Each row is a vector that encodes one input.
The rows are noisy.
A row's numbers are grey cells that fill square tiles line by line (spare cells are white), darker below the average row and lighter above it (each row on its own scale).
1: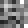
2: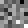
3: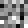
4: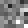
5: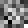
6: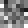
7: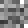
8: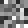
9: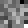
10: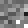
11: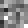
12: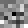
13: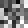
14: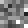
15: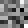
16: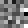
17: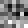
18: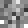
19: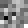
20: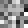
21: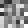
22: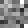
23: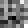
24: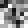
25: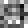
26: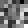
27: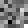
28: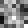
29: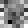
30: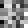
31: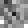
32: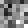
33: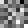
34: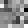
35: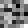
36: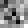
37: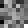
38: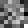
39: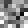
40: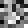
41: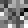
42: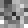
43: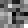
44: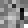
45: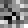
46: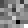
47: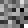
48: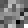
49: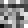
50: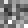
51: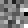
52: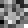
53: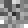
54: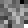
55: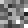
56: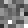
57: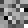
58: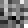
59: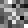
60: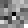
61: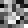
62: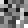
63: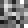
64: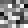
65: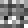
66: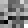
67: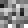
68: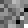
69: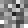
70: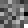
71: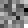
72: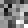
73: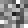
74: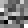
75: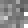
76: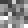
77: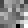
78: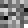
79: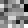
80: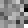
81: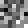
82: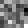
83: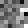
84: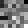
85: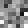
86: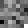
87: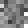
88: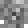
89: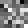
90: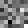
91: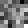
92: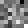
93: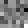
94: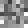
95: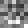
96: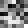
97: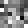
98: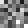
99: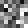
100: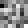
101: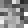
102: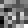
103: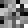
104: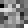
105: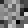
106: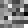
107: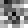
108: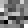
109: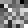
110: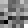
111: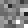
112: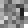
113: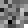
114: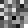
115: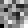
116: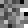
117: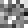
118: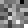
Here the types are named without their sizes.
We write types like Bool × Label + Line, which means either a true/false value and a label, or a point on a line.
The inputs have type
(Bool × Bool × Bool × Bool + Unit) × Label + Circle.
